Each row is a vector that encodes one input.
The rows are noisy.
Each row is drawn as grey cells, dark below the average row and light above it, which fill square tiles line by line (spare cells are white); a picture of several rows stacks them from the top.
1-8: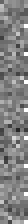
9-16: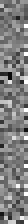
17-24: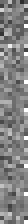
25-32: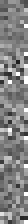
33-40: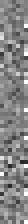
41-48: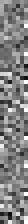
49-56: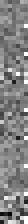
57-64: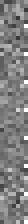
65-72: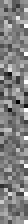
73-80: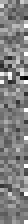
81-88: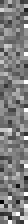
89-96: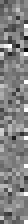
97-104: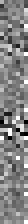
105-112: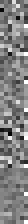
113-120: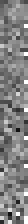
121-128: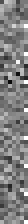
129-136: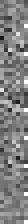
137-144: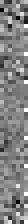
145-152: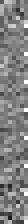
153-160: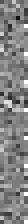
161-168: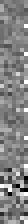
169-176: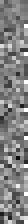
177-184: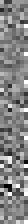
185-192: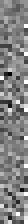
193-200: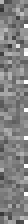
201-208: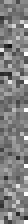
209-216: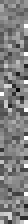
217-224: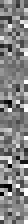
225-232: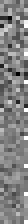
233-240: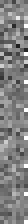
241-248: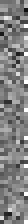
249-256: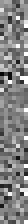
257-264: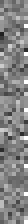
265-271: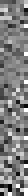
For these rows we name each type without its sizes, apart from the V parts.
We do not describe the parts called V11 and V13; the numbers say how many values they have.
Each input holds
a true/false value and a value of V11, together with either a point on a line, or a value of V13.
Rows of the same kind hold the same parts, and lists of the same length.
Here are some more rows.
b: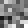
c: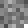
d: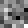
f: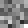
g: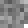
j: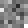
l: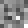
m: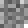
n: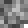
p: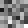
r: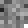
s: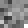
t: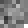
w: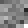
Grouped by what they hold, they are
b, f, g, j, l, n, p, s, t
c, d, m, r, w

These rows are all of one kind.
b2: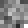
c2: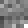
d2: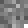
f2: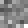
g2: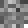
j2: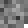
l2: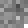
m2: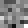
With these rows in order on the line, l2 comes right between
f2 and g2.
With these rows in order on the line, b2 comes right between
c2 and m2.
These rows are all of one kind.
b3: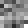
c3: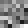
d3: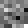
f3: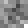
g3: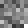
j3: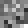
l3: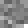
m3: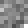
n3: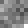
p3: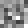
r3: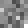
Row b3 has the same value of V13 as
c3, j3 and p3.
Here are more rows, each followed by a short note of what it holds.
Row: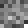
a point on a line, a true/false value and a value of V11
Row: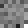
a true/false value, a value of V11 and a value of V13
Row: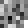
a true/false value, a value of V11 and a value of V13
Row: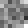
a point on a line, a true/false value and a value of V11
